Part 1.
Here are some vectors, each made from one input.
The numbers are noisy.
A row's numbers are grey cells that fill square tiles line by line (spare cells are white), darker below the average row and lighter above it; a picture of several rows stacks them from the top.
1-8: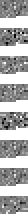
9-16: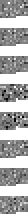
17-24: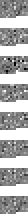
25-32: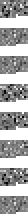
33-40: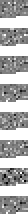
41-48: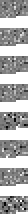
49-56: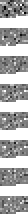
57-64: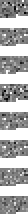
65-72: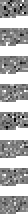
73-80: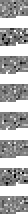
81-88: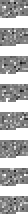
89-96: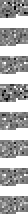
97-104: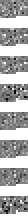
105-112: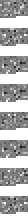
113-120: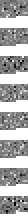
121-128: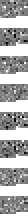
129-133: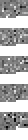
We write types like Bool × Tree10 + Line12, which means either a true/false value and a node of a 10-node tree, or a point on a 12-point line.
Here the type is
Bool × Circle9.
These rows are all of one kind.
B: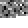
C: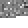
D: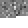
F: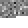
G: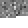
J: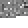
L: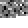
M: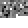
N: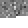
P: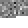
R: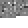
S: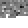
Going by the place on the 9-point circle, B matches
D, G, L and N.
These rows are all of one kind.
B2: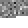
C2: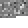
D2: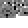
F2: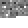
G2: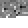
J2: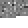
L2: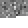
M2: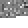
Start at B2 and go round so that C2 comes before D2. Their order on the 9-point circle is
B2, C2, M2, J2, L2, G2, F2, D2.
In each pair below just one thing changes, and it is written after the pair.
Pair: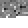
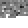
the place on the 9-point circle
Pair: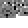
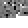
the place on the 9-point circle
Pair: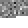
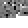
the true/false value
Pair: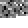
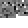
the place on the 9-point circle
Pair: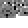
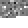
the true/false value
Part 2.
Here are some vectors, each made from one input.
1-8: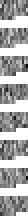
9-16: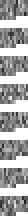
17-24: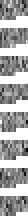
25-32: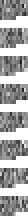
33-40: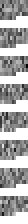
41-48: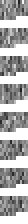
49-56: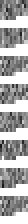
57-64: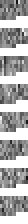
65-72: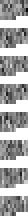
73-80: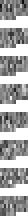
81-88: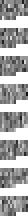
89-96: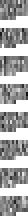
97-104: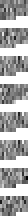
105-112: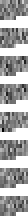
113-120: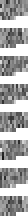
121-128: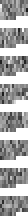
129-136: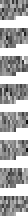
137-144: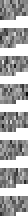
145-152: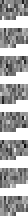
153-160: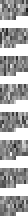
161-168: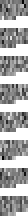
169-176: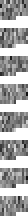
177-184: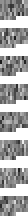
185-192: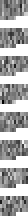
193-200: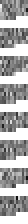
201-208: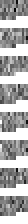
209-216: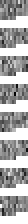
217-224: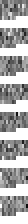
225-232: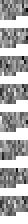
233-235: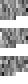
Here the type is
Label7 × Label11.
